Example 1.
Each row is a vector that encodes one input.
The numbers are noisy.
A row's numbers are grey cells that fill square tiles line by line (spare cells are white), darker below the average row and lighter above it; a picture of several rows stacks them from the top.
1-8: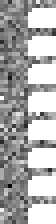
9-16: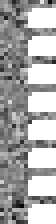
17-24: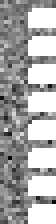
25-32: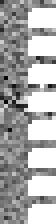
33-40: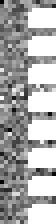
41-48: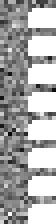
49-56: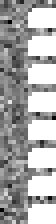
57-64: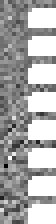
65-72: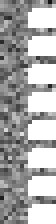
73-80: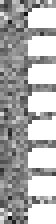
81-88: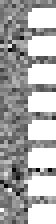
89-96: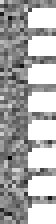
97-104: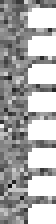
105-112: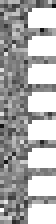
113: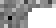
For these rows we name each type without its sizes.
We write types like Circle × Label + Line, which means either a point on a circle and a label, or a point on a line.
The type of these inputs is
List(Line).
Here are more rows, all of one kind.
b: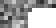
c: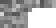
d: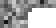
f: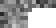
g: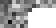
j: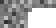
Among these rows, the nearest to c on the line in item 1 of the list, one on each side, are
d and f.
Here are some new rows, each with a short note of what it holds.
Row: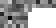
a list of one item
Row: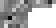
a list of one item
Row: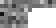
a list of one item
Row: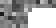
a list of one item
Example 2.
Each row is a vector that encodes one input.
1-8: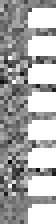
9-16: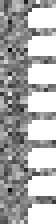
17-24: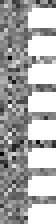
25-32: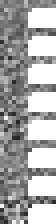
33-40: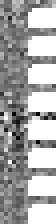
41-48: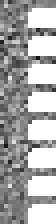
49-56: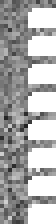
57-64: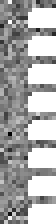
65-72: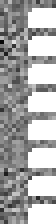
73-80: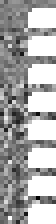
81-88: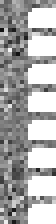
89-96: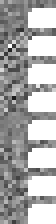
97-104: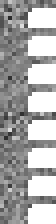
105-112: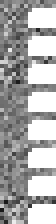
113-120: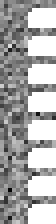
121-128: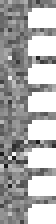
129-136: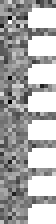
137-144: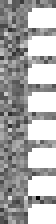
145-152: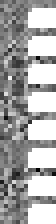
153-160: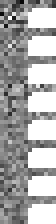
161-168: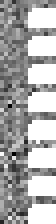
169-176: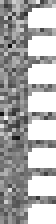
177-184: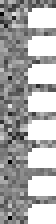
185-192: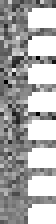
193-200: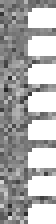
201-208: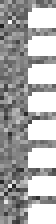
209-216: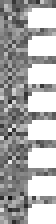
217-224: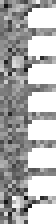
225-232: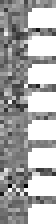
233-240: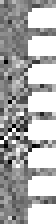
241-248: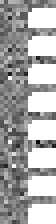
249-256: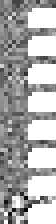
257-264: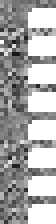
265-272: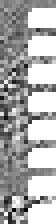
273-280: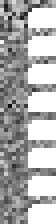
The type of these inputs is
(Label8 + Line11) × Line7.
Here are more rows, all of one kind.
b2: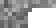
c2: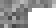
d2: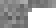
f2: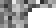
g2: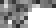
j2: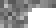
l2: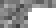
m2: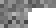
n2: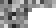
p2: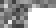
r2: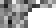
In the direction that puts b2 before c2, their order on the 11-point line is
b2, c2, d2, m2, p2, j2, g2, n2, l2, r2, f2.
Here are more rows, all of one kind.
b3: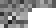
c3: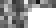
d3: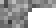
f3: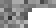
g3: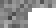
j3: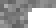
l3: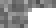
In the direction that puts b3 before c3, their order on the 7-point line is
b3, f3, g3, j3, d3, l3, c3.
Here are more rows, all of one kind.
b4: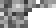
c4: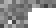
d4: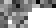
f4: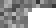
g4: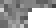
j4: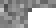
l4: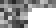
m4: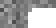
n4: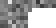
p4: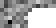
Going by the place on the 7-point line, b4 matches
c4, m4, n4 and p4.
